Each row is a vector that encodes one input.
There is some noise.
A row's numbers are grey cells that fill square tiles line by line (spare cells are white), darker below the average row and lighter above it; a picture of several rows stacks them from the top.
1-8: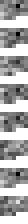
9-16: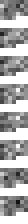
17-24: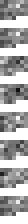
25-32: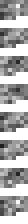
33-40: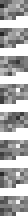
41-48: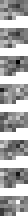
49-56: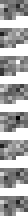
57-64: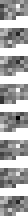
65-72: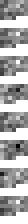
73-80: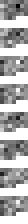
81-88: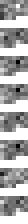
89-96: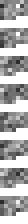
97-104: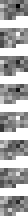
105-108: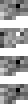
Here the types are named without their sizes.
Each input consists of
a true/false value, together with either a point on a circle, or a fixed value.
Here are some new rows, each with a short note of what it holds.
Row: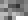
a true/false value
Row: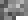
a point on a circle and a true/false value
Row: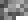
a point on a circle and a true/false value
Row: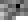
a point on a circle and a true/false value
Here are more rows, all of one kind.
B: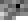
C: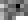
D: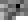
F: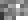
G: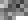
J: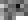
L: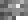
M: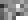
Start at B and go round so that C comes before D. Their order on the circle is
B, M, G, F, L, J, C, D.
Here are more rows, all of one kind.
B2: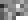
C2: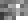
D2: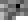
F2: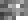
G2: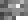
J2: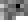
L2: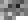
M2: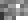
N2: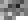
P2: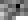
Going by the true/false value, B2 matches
C2, F2, G2 and M2.
